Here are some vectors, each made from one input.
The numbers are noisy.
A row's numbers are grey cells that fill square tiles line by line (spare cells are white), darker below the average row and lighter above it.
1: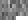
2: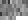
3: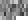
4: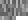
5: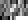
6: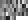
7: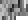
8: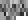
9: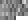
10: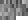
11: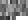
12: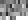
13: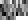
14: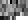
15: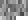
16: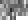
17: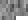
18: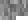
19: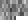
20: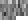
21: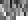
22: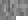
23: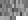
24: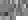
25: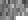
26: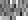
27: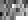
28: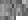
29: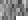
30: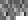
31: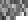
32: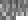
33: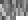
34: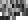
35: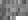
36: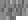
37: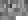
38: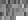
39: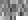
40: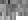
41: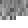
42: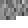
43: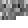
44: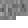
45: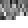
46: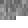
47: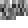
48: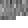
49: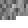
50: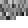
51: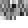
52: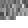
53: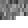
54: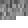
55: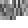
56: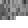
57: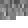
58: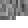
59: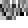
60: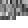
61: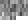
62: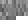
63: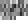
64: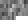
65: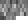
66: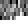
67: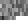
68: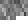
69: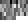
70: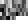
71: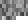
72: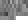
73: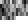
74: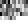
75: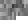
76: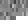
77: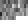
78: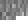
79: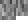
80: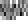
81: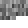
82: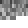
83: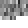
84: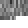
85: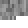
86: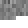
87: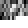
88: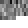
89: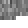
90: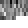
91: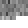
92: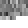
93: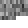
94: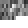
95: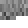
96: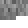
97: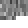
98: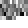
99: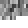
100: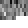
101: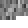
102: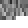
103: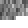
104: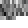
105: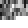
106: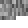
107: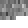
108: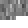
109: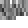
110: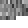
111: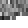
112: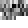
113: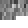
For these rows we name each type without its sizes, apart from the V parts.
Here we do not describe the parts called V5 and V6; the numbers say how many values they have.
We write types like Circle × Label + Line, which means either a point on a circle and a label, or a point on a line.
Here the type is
(Bool × Line + V6) × V5.
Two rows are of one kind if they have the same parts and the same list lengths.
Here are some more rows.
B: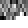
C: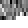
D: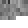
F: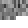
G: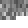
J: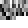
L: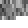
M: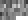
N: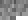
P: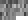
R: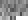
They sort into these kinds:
B, C, F, J, M, N, P, R
D, G, L

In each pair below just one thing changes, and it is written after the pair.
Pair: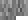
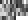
the true/false value
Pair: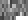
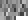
the value of V5
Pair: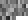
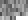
the place on the line
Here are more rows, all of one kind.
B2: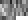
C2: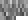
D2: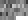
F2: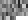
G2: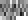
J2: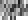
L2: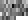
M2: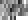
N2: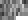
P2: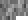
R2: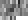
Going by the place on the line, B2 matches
C2, D2, P2 and R2.
